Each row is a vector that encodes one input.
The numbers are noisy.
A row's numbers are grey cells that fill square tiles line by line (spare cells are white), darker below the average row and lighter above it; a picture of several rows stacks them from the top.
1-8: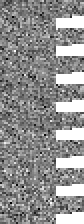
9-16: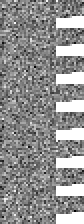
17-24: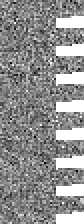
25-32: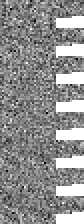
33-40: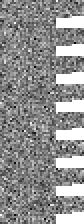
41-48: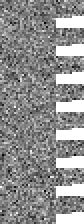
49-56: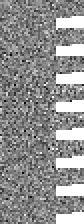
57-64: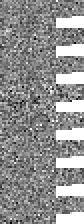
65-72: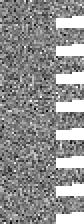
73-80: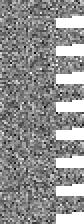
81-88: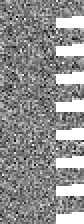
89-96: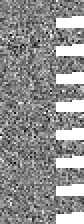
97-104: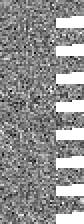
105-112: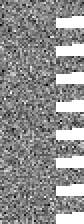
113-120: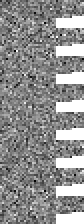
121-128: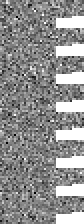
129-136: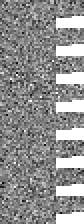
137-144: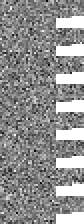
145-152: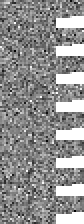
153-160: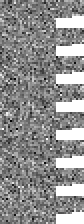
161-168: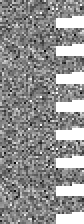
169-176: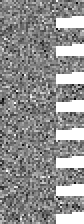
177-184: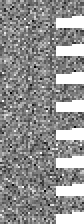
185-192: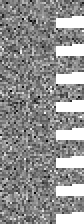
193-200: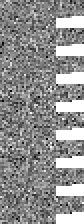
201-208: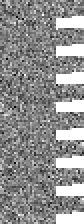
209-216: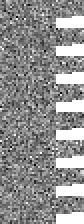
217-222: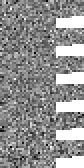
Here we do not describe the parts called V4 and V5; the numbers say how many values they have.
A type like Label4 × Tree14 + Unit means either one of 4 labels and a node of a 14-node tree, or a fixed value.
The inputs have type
(Bool × Bool × Bool + V5) × V4 + List3(Circle6).
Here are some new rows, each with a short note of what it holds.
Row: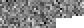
a list of two items
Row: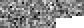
the empty list
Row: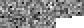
the empty list
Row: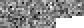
the empty list
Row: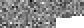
a value of V4 and a value of V5
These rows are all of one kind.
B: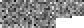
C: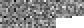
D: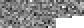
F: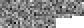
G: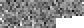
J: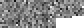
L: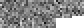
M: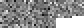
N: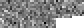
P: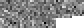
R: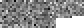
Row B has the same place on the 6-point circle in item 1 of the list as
C, M and R.
